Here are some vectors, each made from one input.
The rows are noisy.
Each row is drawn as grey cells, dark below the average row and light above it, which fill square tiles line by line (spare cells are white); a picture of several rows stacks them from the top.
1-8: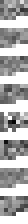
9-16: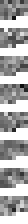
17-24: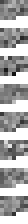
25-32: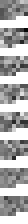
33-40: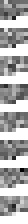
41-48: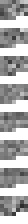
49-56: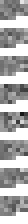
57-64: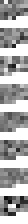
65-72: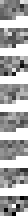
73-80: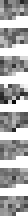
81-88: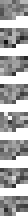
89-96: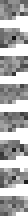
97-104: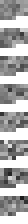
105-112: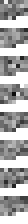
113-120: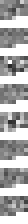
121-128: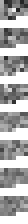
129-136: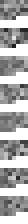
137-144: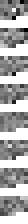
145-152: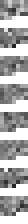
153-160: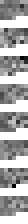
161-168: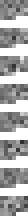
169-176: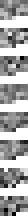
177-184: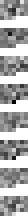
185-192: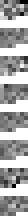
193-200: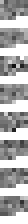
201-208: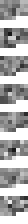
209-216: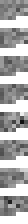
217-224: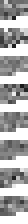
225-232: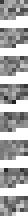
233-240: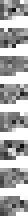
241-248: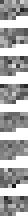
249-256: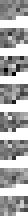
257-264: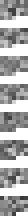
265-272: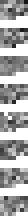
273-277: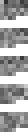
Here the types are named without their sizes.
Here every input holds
either a fixed value, or a label and a true/false value, or a point on each of two lines.
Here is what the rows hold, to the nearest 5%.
A few of them hold a fixed value. About 35% of them hold a label and a true/false value. The rest hold a point on each of two lines.
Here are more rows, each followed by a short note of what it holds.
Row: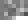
a point on each of two lines
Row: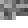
a fixed value
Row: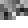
a fixed value
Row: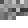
a label and a true/false value
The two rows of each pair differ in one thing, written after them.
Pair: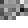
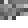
the true/false value
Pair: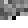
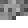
the true/false value
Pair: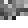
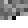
the label
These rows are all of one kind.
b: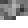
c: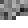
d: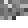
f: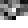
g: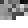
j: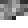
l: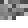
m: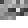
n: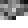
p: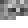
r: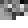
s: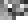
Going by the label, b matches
p and r.
